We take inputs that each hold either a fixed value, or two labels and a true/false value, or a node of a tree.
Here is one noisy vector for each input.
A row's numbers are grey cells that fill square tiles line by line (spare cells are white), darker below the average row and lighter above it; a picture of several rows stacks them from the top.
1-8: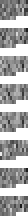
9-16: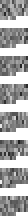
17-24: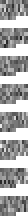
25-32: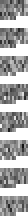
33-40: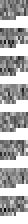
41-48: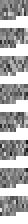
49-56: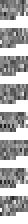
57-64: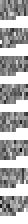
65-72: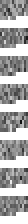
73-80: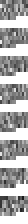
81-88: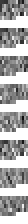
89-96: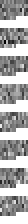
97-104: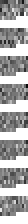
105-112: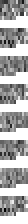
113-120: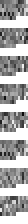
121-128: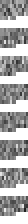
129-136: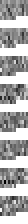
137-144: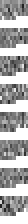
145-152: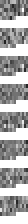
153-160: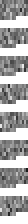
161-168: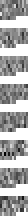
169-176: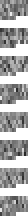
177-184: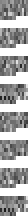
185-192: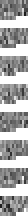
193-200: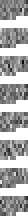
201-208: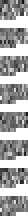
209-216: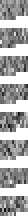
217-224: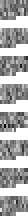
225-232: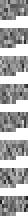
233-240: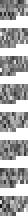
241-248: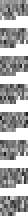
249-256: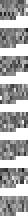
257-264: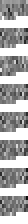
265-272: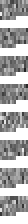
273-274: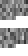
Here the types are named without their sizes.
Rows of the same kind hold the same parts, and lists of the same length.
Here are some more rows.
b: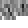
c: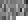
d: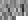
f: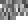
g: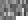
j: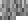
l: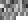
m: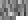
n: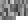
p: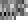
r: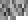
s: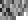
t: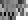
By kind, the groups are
b, d, j, p, r, s, t
c, g, m, n
f, l

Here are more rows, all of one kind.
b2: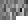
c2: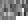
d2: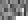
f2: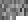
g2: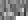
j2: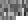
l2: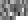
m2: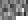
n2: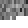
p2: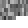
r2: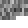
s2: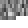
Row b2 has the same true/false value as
f2, n2 and r2.
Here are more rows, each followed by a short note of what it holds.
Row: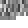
a fixed value
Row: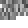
a fixed value
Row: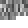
a fixed value
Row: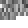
a fixed value
